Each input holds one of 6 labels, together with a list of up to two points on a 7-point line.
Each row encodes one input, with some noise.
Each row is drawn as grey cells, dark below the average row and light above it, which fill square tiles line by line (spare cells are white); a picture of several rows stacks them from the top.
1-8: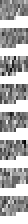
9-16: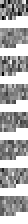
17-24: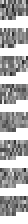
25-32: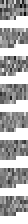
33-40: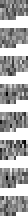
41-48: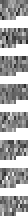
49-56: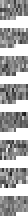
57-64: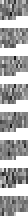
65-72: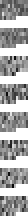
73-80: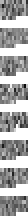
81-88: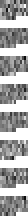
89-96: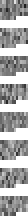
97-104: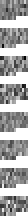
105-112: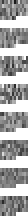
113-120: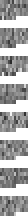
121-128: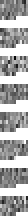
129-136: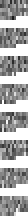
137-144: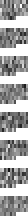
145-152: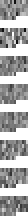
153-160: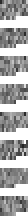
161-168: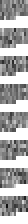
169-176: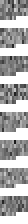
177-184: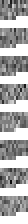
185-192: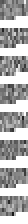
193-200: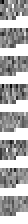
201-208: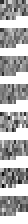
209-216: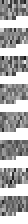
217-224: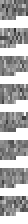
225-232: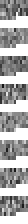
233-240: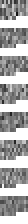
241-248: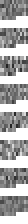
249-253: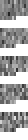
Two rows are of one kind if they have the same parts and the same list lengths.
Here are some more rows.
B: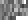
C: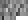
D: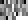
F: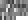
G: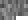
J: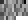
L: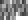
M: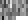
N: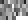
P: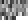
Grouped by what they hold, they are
B, C, G, J, L, M, P
D, N
F

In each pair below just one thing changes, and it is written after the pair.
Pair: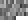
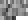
the place on the 7-point line in item 2 of the list
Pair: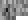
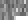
the label
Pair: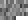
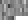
the label
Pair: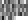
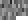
the label
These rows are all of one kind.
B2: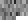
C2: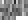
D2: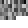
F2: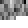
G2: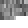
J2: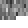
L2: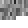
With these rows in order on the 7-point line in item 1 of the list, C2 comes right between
J2 and L2.
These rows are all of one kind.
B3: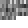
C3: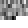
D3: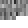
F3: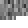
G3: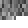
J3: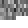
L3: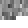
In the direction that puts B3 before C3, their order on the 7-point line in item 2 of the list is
L3, J3, B3, D3, G3, C3, F3.
